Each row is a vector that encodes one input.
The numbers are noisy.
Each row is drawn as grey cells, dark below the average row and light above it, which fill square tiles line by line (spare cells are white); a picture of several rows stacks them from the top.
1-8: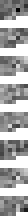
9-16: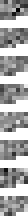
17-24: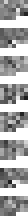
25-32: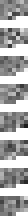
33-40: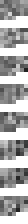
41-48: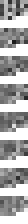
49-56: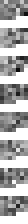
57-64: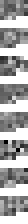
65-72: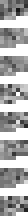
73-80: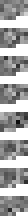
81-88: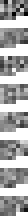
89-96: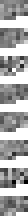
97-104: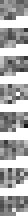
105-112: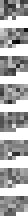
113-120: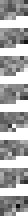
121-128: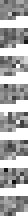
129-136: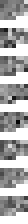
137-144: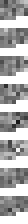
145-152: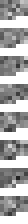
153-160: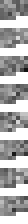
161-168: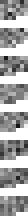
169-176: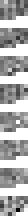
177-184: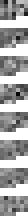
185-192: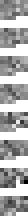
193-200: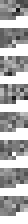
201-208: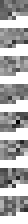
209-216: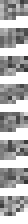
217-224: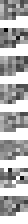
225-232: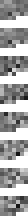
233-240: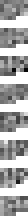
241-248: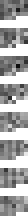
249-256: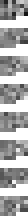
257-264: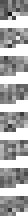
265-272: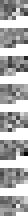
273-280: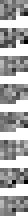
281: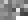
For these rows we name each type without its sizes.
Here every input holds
a point on a circle and a true/false value.
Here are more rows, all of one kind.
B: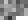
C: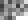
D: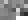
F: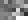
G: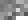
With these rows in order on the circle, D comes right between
B and F.
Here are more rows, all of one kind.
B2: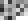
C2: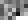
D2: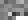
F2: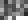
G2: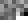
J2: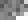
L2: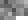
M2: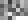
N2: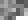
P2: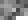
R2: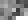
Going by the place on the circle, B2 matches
C2 and D2.
